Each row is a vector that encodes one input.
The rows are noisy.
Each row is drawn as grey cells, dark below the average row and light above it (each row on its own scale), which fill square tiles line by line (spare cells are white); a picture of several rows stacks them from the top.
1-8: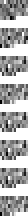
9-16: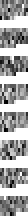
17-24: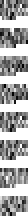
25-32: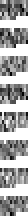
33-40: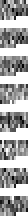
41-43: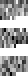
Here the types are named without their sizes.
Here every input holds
either a point on a line, or three true/false values.
